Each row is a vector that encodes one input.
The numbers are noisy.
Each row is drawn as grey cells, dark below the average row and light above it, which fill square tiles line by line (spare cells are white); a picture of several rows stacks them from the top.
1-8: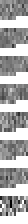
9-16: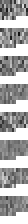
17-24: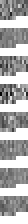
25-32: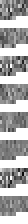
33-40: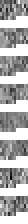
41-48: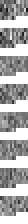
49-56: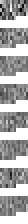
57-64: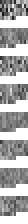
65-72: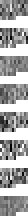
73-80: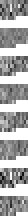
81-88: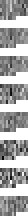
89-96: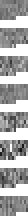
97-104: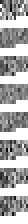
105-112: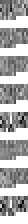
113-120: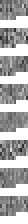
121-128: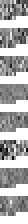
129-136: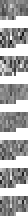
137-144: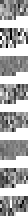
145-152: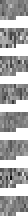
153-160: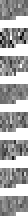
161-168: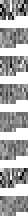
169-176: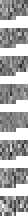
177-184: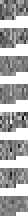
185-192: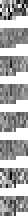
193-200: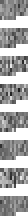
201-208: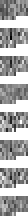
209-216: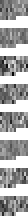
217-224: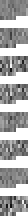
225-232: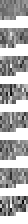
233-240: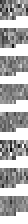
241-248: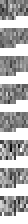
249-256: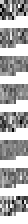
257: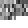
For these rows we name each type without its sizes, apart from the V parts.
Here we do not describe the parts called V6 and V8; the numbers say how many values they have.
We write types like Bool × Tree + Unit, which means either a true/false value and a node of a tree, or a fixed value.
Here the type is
(Line + (Tree + Unit) × V8) × V6.
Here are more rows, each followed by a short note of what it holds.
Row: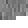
a node of a tree, a value of V6 and a value of V8
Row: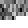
a value of V6 and a value of V8
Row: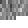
a value of V6 and a value of V8
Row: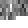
a point on a line and a value of V6
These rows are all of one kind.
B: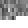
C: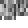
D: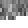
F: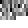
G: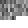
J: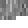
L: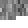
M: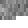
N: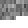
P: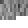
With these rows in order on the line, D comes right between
B and P.
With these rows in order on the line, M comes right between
C and G.
